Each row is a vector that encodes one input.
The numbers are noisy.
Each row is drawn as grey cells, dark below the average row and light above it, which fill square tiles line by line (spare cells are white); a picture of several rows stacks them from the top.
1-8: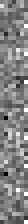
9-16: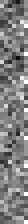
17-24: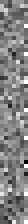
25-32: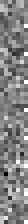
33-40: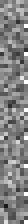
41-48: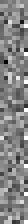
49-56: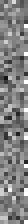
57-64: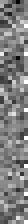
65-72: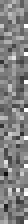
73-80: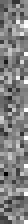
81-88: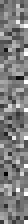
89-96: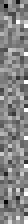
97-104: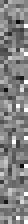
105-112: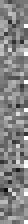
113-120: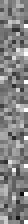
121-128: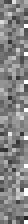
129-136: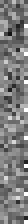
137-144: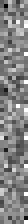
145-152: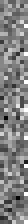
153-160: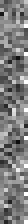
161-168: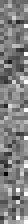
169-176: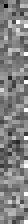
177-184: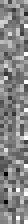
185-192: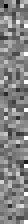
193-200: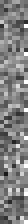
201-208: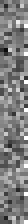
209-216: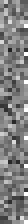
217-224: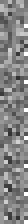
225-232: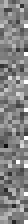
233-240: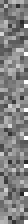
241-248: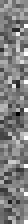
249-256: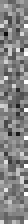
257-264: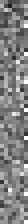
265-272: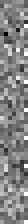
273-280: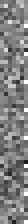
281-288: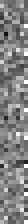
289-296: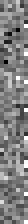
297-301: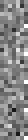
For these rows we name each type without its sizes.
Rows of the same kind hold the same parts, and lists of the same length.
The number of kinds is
2.
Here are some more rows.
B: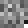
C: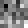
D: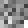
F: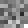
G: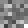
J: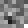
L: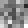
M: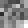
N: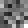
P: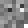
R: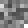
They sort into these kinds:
B, G, J, P
C, D, F, L, M, N, R

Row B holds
two labels and a point on each of two lines.
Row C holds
three labels.
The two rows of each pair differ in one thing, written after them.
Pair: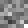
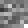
one of the two labels
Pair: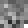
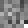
one of the two labels
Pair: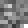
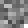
the place on one of the two lines
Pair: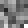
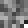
the place on one of the two lines
